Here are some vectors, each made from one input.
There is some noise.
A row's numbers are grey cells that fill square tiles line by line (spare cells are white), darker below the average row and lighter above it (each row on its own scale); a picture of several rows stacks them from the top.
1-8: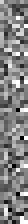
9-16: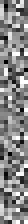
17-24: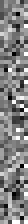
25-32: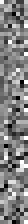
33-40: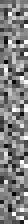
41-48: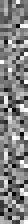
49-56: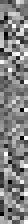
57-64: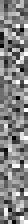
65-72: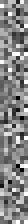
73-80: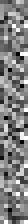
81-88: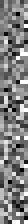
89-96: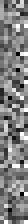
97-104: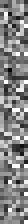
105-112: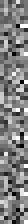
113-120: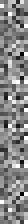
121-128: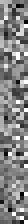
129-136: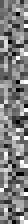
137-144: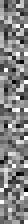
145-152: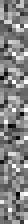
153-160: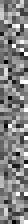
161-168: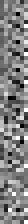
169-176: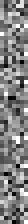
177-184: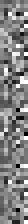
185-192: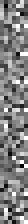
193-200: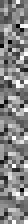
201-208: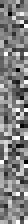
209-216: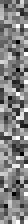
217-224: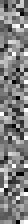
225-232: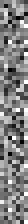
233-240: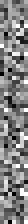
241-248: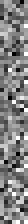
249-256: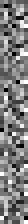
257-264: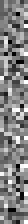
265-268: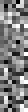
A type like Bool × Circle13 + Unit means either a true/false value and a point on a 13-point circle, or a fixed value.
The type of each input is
Bool × Label10.
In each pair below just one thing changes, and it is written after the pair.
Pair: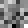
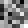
the label
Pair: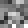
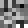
the label
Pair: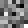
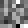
the label
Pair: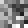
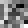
the true/false value
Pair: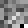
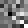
the true/false value
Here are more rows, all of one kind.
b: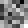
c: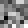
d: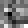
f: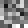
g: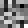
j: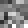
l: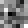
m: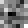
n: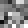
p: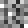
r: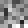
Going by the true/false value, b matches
d, l and m.
